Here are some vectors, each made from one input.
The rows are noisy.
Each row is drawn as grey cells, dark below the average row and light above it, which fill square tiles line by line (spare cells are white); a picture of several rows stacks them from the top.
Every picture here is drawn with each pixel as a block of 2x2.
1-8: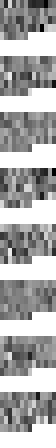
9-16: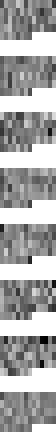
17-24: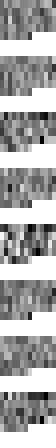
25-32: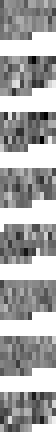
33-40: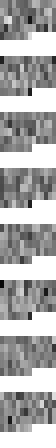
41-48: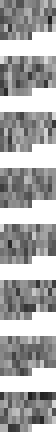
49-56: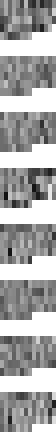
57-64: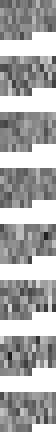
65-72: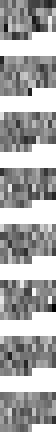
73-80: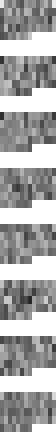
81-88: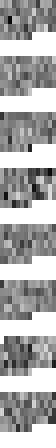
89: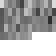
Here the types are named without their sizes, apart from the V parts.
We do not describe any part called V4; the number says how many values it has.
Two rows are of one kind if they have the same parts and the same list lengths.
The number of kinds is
4.
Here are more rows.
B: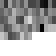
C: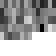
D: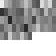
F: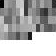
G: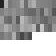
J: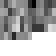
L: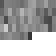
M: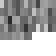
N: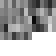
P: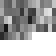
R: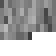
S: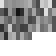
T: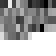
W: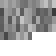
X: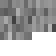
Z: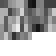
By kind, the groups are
B, C, J, N, T, Z
D, M, S
F, G, P, W
L, R, X

